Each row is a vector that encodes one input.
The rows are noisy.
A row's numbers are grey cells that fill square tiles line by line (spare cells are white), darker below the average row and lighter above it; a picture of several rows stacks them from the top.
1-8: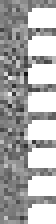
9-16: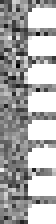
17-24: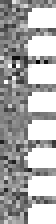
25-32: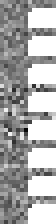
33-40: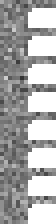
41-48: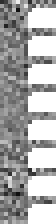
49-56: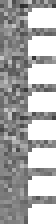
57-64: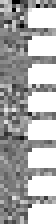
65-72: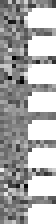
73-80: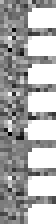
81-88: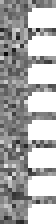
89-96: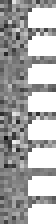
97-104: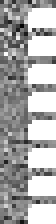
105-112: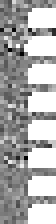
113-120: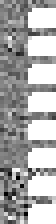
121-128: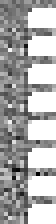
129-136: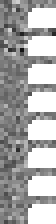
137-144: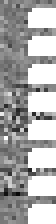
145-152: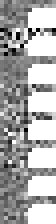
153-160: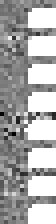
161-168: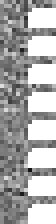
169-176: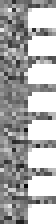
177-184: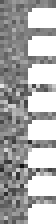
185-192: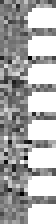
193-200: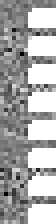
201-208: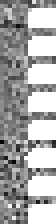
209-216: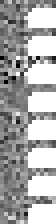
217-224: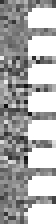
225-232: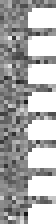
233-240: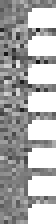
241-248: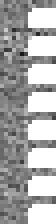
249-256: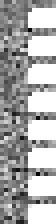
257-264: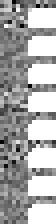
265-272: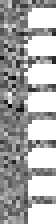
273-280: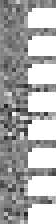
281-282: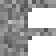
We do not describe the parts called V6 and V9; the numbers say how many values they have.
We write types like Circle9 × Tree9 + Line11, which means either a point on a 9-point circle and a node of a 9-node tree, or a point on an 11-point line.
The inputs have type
(Bool × V6 + Unit) × V9 + Line7.
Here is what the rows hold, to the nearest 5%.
About 20% of them hold a point on a 7-point line. The rest hold a value of V9, together with either a fixed value, or a true/false value and a value of V6.
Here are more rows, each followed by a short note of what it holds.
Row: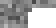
a true/false value, a value of V6 and a value of V9
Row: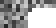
a true/false value, a value of V6 and a value of V9
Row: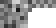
a true/false value, a value of V6 and a value of V9
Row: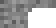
a value of V9
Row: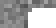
a value of V9
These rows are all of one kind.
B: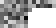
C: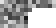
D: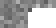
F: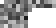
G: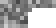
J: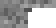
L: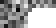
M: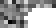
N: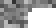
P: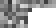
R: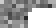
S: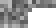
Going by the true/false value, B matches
F, L and R.
